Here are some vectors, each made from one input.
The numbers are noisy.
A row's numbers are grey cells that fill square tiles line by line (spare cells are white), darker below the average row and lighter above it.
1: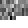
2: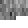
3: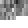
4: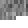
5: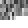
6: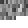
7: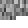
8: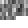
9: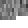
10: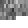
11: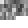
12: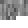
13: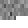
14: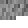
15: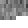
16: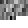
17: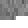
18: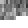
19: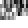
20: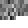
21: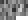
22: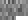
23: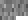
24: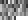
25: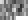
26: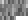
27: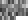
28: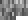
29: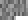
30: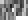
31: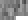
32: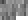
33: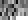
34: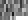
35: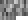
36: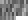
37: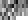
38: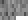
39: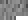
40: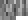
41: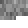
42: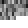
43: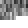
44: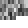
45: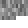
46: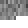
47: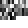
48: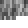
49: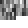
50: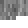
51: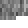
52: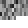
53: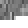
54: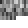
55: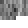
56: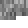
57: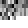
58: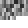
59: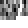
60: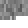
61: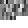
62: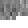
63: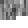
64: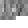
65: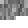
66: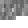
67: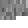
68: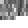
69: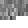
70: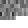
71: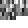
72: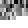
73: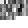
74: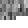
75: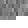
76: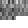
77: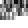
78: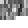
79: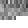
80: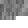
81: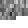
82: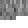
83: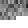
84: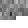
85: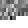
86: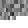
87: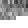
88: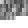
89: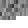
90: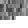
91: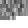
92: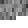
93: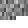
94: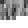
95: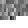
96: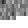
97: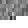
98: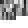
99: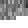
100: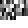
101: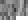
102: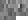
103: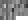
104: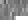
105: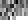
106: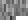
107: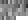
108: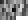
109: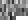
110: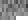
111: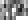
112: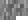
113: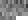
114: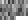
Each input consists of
a point on an 8-point line, together with a list of up to two points on a 4-point line.
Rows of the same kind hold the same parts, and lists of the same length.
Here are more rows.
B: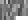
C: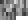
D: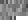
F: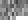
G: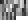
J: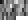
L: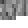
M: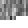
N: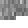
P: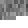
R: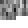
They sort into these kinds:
B, C, F, L, R
D, M, P
G, J, N

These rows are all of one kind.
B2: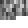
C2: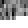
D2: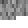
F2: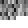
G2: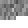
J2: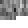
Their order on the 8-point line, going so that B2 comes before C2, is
D2, G2, J2, F2, B2, C2.
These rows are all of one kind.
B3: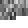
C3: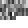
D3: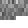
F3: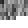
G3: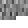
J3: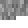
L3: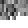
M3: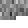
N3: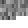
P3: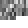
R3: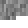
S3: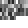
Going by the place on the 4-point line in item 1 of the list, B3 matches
C3, G3, M3 and P3.
